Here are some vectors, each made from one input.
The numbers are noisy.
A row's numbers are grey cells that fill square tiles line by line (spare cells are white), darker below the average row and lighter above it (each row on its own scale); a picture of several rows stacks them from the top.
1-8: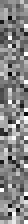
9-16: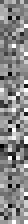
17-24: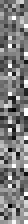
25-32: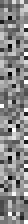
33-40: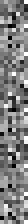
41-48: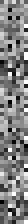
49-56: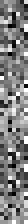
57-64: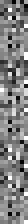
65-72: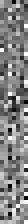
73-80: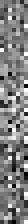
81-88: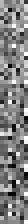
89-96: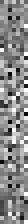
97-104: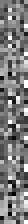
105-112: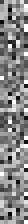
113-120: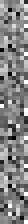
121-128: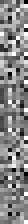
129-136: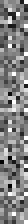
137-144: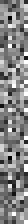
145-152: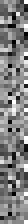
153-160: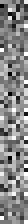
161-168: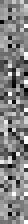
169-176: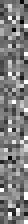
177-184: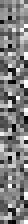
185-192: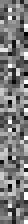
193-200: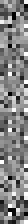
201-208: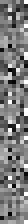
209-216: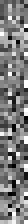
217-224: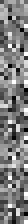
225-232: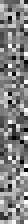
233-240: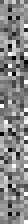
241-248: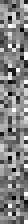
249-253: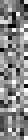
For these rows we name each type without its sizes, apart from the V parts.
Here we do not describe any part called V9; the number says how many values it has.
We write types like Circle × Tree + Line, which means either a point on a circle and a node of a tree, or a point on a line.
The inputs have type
Bool × (Line × Line + V9) + Unit.
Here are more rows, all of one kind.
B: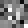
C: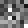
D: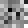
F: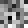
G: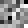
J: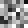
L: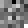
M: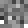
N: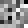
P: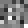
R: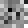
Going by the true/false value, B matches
C, L, M and P.
